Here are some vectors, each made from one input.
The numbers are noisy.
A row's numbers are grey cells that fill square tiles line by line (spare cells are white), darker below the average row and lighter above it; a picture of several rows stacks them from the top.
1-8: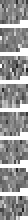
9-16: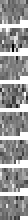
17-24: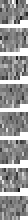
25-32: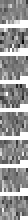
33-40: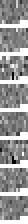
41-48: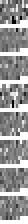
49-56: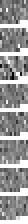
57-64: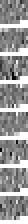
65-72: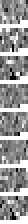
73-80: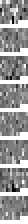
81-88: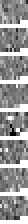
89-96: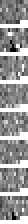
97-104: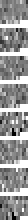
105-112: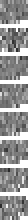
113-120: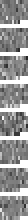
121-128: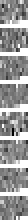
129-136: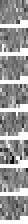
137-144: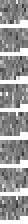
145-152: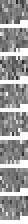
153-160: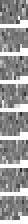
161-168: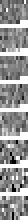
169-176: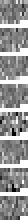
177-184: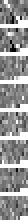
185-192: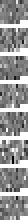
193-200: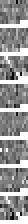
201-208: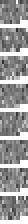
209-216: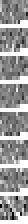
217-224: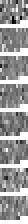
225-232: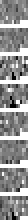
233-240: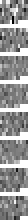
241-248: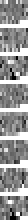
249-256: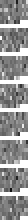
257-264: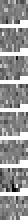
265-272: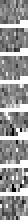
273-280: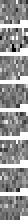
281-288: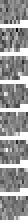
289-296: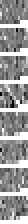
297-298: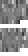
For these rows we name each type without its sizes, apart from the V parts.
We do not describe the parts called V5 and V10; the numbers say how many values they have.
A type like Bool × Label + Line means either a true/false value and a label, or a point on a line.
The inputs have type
Line × (Line + V10) + V5.
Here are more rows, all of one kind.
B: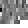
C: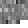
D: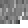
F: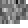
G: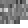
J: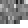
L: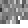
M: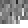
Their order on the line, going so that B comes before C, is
B, L, M, D, C, G, F, J.
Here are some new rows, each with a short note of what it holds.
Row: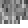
a point on each of two lines
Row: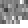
a point on each of two lines
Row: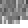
a point on each of two lines
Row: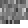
a point on a line and a value of V10
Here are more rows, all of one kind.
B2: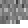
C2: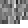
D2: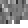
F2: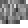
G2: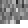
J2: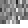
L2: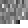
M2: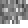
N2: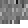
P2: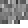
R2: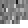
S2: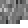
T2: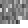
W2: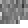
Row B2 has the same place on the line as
J2, M2, R2 and T2.
